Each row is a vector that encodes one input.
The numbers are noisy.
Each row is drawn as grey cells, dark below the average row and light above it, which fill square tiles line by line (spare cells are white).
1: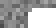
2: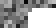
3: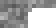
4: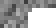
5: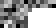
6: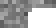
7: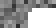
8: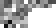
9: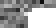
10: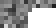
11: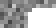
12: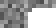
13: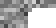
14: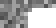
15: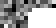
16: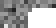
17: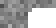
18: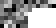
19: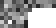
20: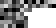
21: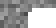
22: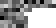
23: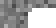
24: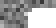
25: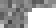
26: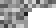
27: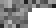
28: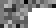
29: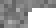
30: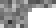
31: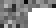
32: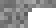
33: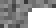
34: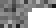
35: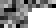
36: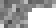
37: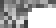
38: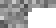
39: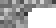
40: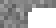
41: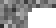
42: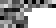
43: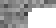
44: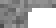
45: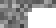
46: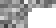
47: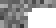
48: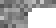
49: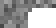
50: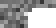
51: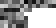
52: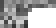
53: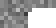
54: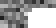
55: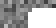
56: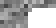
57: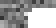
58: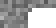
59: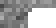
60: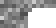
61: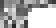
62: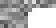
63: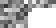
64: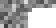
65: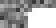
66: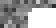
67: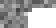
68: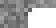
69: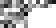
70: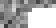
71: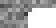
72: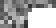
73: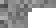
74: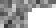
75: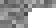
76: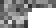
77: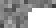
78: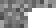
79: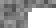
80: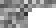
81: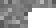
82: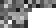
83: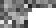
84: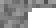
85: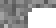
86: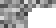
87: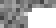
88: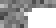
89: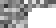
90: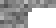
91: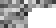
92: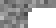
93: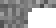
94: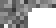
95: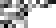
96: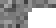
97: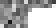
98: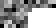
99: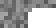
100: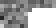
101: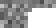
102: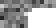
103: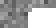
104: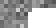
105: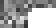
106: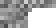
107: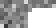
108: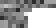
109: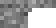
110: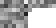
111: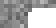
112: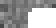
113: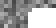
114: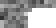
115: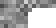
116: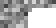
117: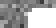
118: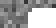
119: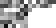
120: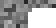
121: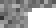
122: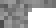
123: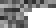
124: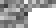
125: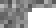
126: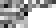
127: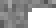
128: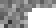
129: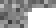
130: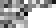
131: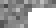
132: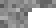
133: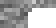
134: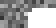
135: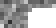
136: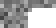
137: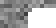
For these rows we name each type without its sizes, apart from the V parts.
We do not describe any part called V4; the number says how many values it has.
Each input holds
a list of items, each a true/false value and a value of V4.
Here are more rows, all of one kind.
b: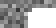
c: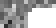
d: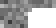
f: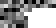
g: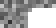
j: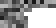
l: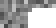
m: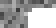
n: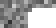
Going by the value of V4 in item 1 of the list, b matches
c and n.
